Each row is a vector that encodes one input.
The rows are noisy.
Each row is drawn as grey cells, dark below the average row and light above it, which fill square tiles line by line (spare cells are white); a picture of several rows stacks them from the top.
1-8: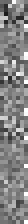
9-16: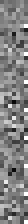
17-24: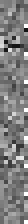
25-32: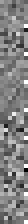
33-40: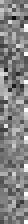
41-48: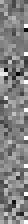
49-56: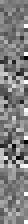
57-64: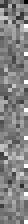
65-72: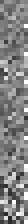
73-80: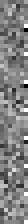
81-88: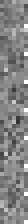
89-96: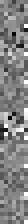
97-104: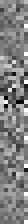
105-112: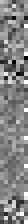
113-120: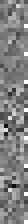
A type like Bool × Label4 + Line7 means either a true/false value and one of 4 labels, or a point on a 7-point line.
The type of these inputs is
List2(Bool × Line5).
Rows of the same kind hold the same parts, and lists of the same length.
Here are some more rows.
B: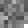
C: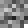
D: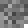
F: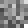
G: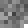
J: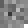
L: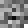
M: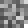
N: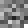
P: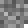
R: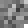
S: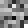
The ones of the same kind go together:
B, D, F, G, M, R
C, L, N, S
J, P

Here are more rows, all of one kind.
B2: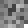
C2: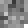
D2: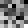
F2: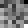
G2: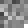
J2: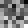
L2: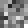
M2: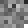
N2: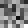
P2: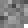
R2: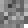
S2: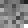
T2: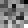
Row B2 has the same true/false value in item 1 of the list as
G2 and M2.
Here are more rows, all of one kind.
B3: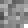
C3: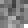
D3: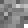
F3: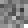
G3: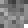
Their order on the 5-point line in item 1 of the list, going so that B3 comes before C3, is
G3, B3, C3, F3, D3.
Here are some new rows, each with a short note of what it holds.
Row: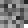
a list of two items
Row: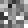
a list of two items
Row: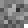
a list of one item
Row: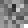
a list of two items
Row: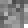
a list of two items
